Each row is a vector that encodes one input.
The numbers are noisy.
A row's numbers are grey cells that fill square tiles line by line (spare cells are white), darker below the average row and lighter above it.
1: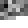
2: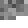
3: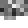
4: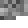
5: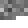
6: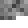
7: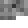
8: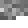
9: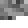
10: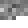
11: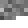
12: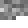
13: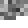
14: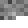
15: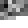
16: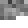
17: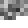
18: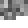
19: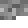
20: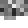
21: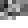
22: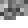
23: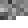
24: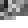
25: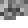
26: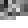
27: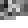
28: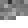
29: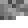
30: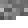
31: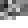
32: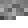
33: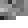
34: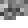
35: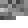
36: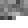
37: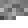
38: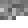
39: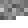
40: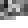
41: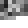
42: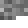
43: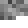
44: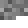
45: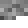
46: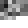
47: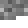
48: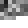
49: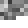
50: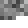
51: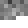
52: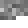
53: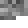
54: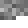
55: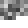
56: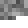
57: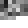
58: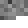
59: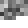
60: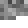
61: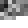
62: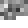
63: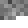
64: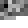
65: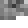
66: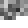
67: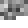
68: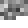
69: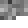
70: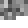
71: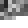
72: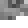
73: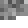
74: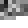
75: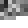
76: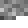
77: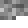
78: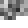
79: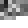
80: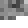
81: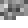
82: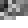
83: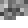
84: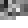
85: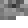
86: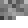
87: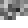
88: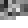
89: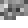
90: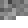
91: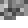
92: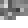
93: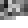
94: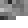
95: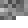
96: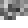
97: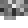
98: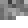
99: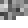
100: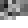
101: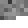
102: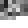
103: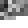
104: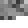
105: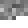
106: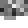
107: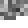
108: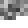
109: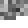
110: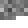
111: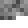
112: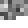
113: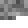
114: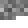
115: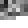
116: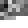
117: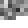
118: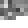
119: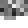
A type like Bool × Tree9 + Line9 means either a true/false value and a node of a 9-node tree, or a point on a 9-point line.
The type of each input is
(Bool × Bool × Bool + Unit) × (Circle10 + Unit).
